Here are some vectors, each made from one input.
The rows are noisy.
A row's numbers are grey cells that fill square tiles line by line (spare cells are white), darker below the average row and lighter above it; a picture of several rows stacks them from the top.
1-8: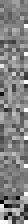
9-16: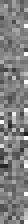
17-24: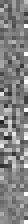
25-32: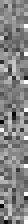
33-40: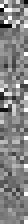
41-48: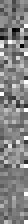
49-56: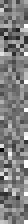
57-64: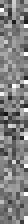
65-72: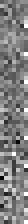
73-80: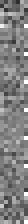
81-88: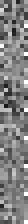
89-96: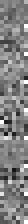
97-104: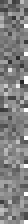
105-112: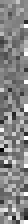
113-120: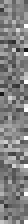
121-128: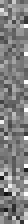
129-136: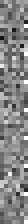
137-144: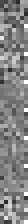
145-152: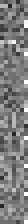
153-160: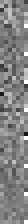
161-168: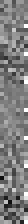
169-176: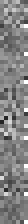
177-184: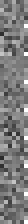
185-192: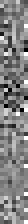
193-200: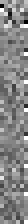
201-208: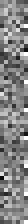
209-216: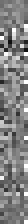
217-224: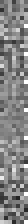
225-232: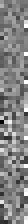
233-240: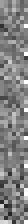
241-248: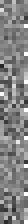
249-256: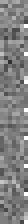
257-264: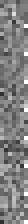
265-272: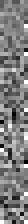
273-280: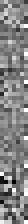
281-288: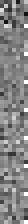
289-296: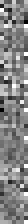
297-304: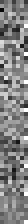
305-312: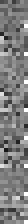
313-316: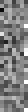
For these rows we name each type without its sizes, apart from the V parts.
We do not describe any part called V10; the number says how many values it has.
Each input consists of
either a node of a tree and a true/false value, or a value of V10.
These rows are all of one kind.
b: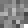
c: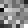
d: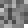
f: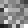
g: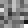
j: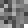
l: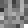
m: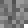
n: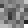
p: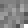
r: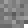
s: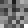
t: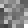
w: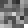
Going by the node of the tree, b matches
c, l and p.
